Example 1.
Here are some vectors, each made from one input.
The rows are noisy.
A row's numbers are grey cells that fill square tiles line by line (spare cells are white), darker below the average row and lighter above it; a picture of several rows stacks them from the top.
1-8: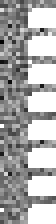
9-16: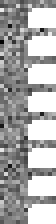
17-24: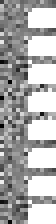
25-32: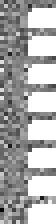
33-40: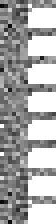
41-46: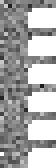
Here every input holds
a point on a 9-point line.
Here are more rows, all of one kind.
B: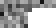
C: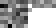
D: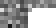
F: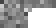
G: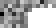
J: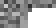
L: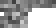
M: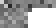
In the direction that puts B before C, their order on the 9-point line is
G, B, M, J, L, F, D, C.
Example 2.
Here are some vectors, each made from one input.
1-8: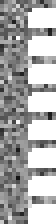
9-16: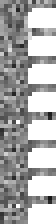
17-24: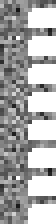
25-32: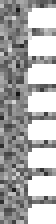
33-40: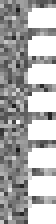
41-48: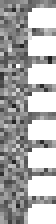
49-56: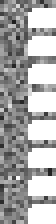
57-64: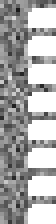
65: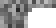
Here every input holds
one of 7 labels.
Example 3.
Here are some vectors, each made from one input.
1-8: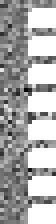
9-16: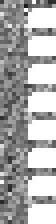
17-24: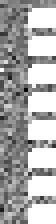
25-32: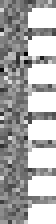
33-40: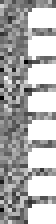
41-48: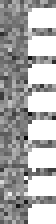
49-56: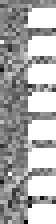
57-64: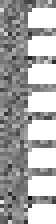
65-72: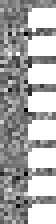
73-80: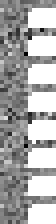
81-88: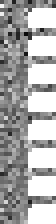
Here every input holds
a point on each of two 10-point lines.
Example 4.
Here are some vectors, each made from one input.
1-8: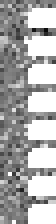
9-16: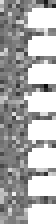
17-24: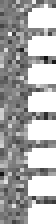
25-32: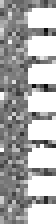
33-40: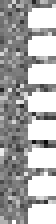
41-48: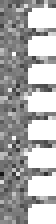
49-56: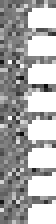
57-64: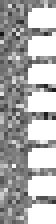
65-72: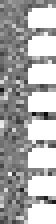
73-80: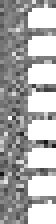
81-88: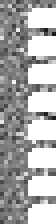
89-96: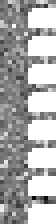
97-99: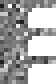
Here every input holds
a point on each of two 9-point lines.
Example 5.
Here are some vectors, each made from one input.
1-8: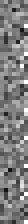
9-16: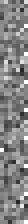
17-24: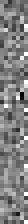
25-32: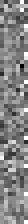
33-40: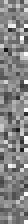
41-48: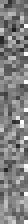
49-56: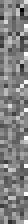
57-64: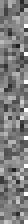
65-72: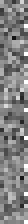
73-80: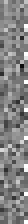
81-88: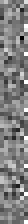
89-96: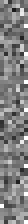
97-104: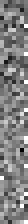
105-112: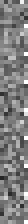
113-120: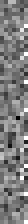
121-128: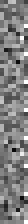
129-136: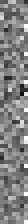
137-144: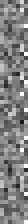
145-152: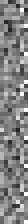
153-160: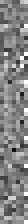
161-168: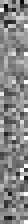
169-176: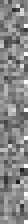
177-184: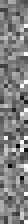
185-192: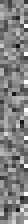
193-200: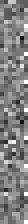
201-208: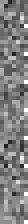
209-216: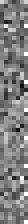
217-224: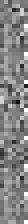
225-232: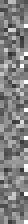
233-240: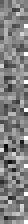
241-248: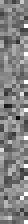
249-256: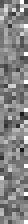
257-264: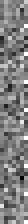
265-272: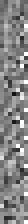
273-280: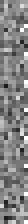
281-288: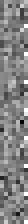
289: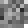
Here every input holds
one of 10 labels.
